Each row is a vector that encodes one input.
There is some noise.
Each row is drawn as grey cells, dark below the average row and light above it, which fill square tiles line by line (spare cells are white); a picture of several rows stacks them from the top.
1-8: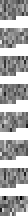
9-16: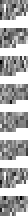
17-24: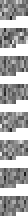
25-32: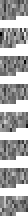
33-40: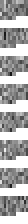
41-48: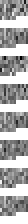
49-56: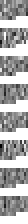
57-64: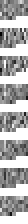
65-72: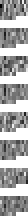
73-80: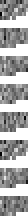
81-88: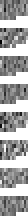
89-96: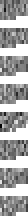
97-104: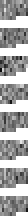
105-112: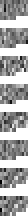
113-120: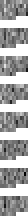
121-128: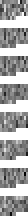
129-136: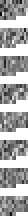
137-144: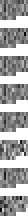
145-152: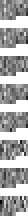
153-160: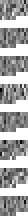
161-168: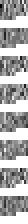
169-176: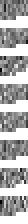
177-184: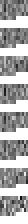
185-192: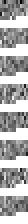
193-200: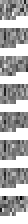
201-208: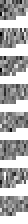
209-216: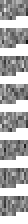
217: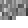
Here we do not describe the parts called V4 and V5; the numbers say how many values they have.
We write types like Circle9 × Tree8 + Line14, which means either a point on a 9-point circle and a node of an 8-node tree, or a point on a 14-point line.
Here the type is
Bool × (Line10 × V5 + V4).
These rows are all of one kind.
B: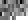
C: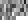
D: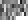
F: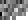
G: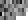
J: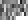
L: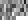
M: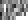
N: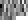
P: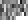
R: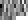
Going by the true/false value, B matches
F and G.
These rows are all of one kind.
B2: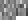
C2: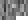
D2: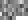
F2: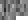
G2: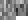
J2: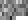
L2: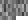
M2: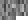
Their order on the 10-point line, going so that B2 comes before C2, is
G2, F2, D2, J2, B2, C2, M2, L2.
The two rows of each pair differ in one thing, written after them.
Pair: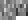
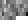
the value of V5
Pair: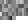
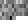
the value of V5
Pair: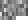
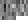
the true/false value
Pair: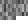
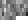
the true/false value
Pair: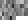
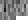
the true/false value
